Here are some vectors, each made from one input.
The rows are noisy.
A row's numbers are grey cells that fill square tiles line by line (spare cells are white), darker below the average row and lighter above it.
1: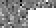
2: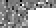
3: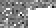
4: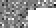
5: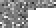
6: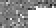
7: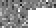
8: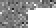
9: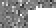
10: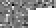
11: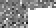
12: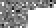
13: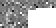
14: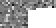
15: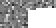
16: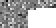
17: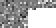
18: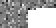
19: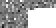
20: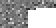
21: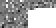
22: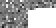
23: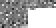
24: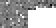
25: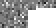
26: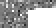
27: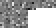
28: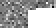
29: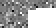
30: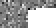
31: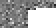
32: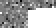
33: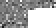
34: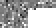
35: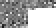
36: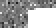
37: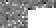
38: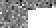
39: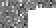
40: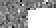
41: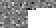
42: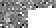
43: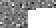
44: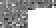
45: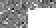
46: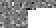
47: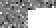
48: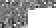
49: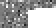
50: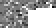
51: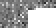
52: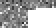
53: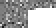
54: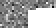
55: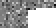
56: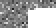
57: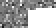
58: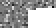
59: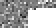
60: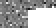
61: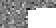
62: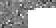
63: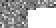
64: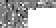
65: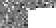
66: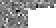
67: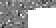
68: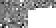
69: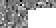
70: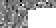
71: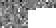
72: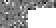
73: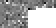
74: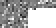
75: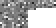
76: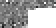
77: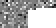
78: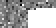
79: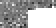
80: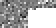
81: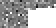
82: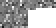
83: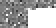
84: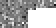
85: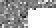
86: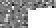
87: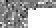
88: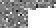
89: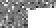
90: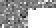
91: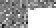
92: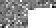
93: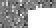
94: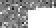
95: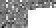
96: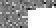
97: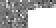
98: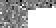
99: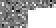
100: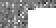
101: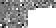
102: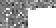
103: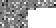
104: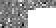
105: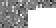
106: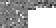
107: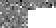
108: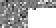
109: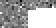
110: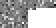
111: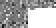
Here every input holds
a point on a 6-point line, together with either a node of a 7-node tree, or a node of an 8-node tree.
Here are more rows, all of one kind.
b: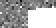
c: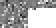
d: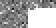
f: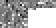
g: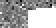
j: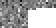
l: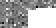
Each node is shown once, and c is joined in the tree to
b, g and j.
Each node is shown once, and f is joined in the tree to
g.
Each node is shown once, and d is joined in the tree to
j.
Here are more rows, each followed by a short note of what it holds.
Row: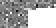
a point on a 6-point line and a node of a 7-node tree
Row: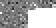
a point on a 6-point line and a node of a 7-node tree
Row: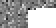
a point on a 6-point line and a node of an 8-node tree
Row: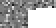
a point on a 6-point line and a node of an 8-node tree
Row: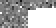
a point on a 6-point line and a node of a 7-node tree
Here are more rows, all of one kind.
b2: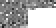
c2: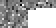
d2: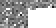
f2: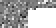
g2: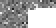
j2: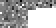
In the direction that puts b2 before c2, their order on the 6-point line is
d2, b2, g2, j2, c2, f2.
